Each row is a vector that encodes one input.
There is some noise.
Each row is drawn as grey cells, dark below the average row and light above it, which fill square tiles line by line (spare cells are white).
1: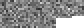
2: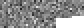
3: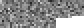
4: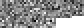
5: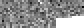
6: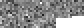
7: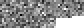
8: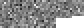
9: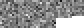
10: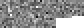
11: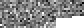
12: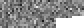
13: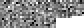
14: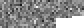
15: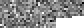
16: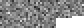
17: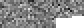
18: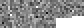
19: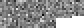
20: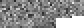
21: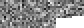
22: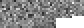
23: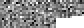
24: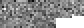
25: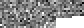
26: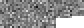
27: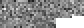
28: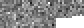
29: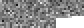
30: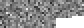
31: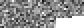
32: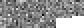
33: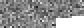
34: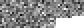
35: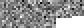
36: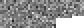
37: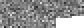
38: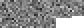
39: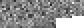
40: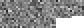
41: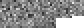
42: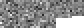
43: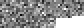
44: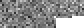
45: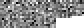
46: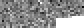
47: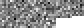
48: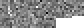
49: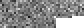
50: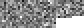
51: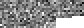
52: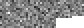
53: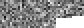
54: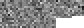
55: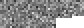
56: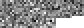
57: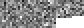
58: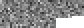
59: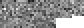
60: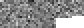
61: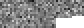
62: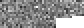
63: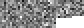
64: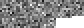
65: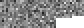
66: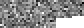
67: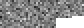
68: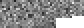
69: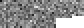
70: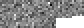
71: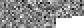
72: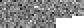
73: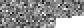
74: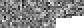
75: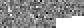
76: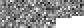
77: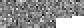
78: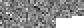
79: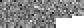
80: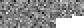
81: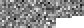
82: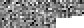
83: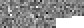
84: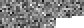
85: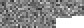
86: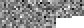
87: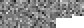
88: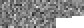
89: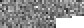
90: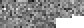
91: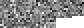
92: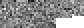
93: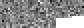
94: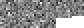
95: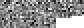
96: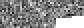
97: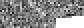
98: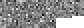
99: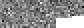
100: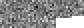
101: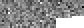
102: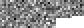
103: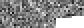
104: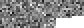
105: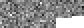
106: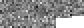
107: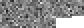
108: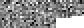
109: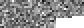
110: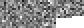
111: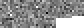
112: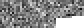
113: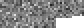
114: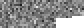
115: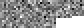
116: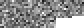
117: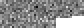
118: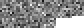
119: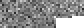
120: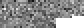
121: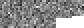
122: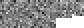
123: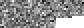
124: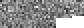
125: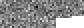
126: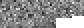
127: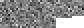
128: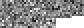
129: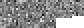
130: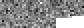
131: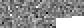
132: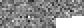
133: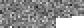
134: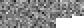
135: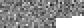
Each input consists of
either a point on an 11-point line, or a list of up to two points on a 9-point circle.
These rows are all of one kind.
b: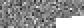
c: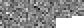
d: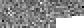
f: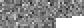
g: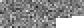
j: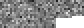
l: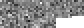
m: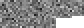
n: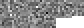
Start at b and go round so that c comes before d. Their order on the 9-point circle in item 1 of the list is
b, f, j, c, g, l, d, m, n.
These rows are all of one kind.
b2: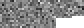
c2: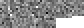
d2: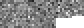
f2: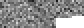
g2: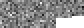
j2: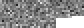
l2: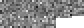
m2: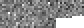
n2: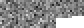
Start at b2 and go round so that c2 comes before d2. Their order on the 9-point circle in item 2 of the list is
b2, c2, m2, d2, l2, j2, n2, f2, g2.
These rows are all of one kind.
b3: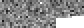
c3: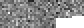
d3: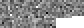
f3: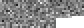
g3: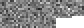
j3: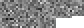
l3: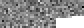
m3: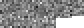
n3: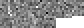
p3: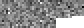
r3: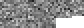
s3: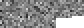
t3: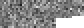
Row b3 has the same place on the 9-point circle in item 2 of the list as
d3, m3 and s3.
